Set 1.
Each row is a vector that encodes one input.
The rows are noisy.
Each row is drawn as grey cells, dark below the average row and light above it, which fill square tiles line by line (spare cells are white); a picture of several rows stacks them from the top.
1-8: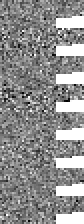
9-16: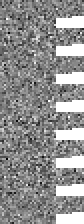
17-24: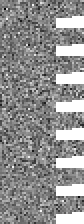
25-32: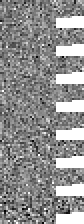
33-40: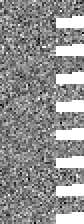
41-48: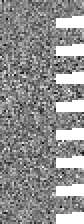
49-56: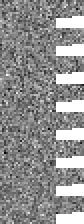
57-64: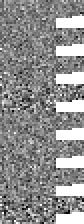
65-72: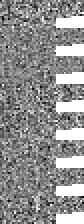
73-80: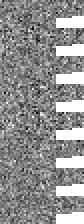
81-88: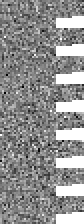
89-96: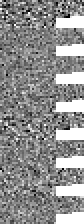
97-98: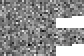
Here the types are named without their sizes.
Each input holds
a list of points on a circle.
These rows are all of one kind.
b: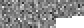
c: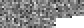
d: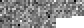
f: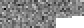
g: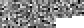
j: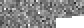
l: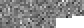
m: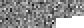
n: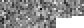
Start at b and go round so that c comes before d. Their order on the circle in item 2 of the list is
b, g, f, c, m, l, j, n, d.
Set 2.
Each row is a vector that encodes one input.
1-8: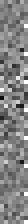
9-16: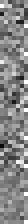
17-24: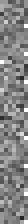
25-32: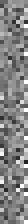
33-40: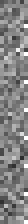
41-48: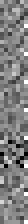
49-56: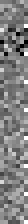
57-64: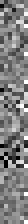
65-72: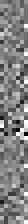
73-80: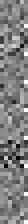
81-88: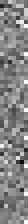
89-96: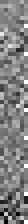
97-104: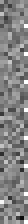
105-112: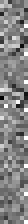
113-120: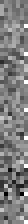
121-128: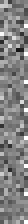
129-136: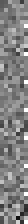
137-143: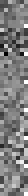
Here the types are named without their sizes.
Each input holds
a list of points on a line.
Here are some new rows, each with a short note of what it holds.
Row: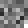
a list of one item
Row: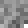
a list of two items
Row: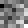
a list of one item
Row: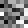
a list of one item
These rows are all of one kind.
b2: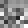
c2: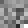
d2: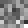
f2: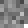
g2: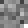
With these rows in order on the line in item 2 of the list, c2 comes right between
b2 and g2.
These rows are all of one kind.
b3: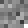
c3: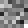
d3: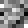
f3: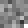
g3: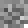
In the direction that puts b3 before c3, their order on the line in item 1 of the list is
b3, c3, f3, g3, d3.
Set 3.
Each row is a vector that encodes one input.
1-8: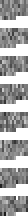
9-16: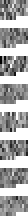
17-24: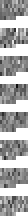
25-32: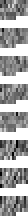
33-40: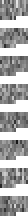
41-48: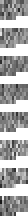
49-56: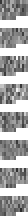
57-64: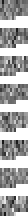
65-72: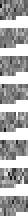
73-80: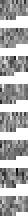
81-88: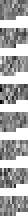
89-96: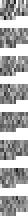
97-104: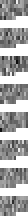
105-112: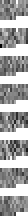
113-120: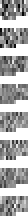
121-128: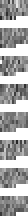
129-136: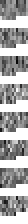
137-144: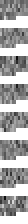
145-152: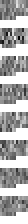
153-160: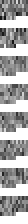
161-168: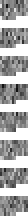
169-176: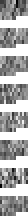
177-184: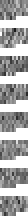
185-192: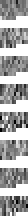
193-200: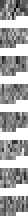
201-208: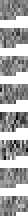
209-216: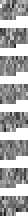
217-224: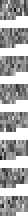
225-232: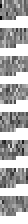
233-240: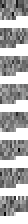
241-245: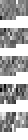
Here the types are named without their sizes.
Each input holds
a point on a circle and three true/false values.
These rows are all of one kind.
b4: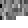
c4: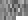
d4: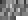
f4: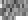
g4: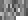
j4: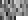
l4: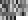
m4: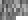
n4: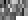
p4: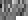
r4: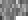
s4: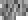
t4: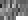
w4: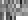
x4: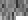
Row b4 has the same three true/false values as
m4, r4, t4 and w4.
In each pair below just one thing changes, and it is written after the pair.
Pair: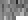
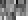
one of the three true/false values
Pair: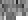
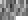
one of the three true/false values
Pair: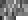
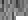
one of the three true/false values
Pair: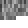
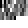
one of the three true/false values
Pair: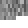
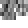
one of the three true/false values
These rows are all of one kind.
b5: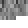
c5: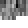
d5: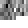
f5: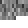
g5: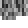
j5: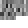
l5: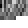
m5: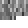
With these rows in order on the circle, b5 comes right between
d5 and g5.
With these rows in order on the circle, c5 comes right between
j5 and l5.
